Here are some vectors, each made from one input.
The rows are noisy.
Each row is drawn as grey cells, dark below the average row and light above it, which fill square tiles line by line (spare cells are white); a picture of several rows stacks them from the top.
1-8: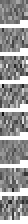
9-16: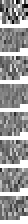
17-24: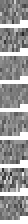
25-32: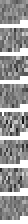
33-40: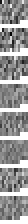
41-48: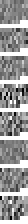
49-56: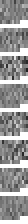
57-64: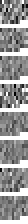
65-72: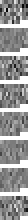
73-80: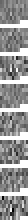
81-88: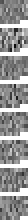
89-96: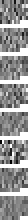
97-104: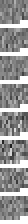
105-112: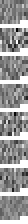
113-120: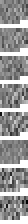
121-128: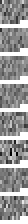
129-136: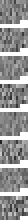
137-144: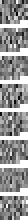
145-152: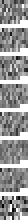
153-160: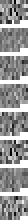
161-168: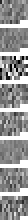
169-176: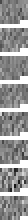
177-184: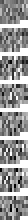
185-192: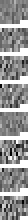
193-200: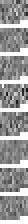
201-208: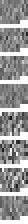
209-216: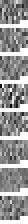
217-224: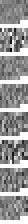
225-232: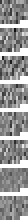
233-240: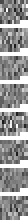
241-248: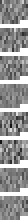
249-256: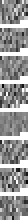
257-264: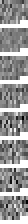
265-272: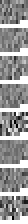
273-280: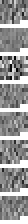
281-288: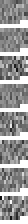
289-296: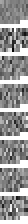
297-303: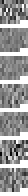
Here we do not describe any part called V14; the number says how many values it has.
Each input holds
either a true/false value and a value of V14, or a list of up to three points on a 6-point circle.
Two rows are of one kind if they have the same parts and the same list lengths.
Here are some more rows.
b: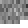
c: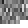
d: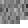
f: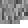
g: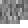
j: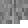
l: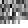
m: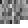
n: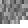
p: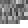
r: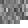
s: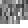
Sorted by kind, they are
b, d
c, m, p, r
f, g, j
l, s
n

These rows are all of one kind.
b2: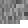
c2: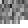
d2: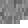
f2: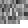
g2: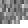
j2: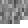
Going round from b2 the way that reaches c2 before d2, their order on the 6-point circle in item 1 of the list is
b2, c2, f2, g2, j2, d2.
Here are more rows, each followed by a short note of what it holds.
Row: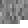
a true/false value and a value of V14
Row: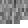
a list of two items
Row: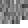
a true/false value and a value of V14
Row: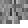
a list of one item
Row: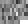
a list of two items
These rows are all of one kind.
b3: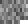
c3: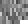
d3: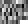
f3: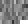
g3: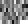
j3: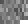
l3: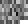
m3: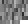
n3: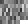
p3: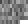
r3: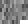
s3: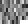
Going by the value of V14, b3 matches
d3 and l3.
